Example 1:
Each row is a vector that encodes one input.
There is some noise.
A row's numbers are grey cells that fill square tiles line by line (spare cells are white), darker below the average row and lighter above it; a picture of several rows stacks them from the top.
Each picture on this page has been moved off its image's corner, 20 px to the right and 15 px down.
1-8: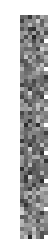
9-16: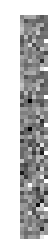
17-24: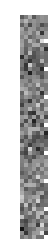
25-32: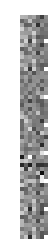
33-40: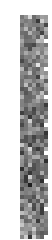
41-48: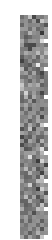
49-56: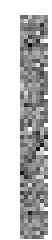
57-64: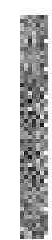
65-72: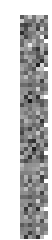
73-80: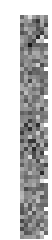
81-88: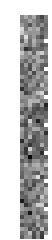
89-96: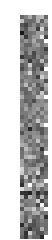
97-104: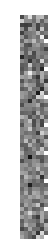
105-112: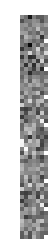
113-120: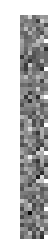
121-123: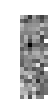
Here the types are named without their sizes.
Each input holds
a node of a tree.
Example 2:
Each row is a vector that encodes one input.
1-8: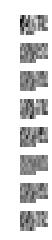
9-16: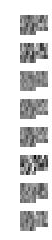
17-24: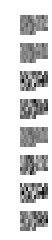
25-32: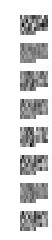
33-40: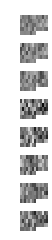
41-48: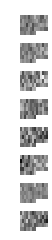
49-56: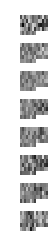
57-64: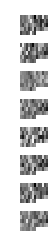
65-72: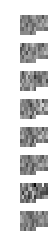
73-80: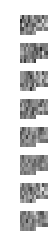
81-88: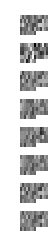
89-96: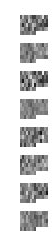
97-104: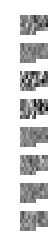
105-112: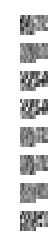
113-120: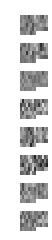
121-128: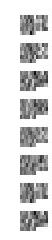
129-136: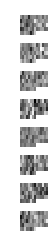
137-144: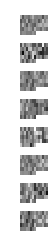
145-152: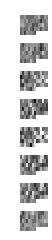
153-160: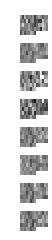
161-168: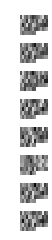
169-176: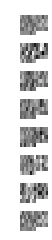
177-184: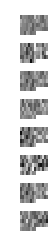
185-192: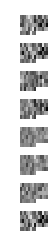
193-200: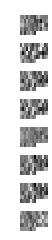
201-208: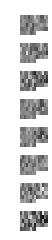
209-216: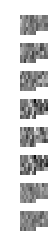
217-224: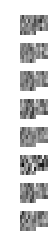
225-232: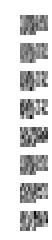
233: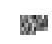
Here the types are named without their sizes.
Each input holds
a point on a line.
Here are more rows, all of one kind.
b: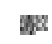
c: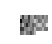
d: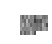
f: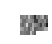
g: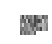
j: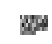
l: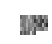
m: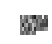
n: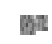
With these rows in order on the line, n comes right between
b and g.
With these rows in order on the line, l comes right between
d and f.
